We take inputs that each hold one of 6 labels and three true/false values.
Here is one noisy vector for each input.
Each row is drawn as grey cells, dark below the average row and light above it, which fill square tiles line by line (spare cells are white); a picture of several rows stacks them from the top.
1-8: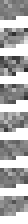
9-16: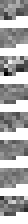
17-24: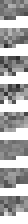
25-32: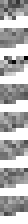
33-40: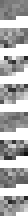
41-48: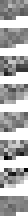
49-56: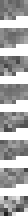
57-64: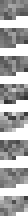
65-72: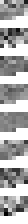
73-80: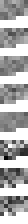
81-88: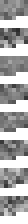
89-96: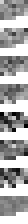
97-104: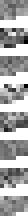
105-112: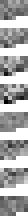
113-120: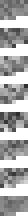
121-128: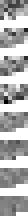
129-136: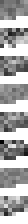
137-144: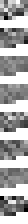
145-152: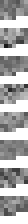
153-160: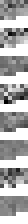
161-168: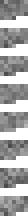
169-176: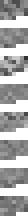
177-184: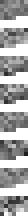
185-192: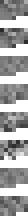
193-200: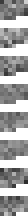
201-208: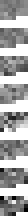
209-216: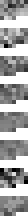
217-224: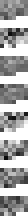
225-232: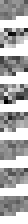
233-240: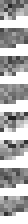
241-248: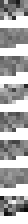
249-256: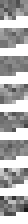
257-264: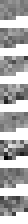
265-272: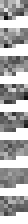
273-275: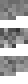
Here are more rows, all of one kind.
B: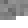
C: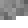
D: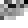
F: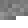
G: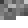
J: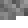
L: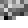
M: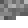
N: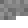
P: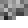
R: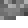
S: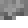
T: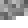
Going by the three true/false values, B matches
G, L and M.
